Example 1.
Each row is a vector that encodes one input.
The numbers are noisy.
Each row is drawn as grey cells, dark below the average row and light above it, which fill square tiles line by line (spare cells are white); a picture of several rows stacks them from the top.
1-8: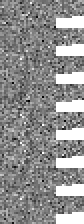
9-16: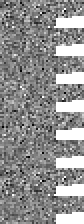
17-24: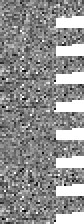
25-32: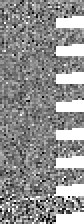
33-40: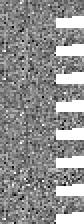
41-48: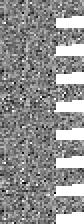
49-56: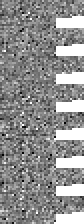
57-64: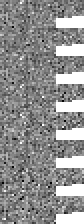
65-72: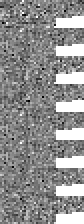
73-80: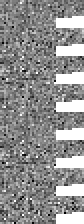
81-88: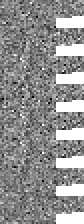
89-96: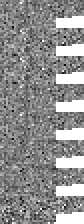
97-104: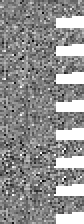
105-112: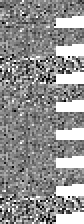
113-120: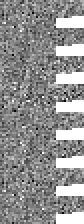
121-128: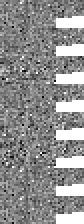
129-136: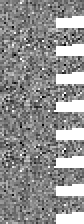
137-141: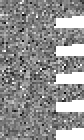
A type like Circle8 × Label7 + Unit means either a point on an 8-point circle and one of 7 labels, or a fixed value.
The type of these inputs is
List2(Line6).
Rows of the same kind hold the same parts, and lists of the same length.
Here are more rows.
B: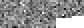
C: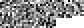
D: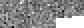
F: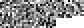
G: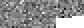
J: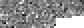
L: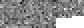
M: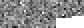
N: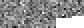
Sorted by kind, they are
B, D, G, J, M, N
C, F
L

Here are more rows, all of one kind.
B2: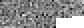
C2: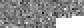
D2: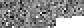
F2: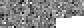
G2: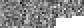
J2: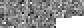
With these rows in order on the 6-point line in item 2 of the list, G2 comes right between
C2 and J2.
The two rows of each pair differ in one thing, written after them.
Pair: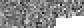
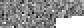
the place on the 6-point line in item 1 of the list
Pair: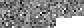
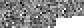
the place on the 6-point line in item 2 of the list
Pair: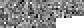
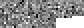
the place on the 6-point line in item 2 of the list
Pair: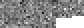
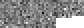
the place on the 6-point line in item 2 of the list
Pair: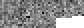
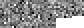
the place on the 6-point line in item 1 of the list
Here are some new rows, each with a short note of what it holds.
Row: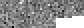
a list of one item
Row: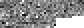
a list of one item
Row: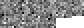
a list of two items
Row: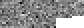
a list of two items
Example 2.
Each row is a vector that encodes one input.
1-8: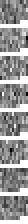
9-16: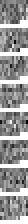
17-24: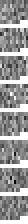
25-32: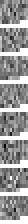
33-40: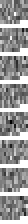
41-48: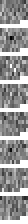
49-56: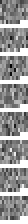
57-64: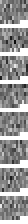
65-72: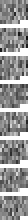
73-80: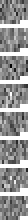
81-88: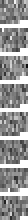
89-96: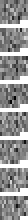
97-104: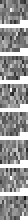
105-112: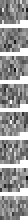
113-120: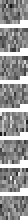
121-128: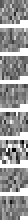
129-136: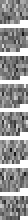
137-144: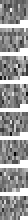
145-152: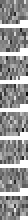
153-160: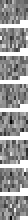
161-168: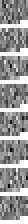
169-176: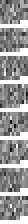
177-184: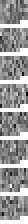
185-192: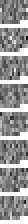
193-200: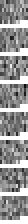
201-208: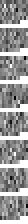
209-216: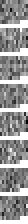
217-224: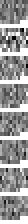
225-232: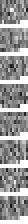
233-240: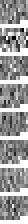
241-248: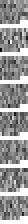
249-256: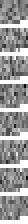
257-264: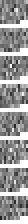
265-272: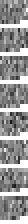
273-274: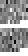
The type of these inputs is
Bool × Circle9 + Unit.
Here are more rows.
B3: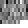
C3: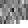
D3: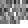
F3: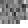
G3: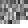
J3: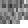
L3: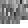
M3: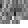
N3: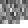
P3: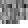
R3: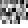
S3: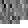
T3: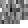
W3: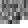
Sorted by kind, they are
B3, C3, D3, F3, G3, J3, L3, M3, N3, P3, S3, T3, W3
R3

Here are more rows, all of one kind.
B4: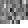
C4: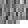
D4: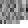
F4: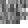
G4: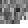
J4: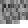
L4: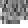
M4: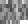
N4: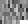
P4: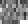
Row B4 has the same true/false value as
F4, G4, L4 and P4.
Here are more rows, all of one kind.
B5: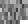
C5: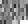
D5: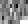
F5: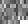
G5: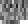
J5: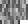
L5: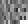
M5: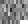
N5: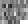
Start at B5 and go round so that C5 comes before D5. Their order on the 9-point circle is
B5, M5, C5, J5, F5, L5, D5, G5, N5.
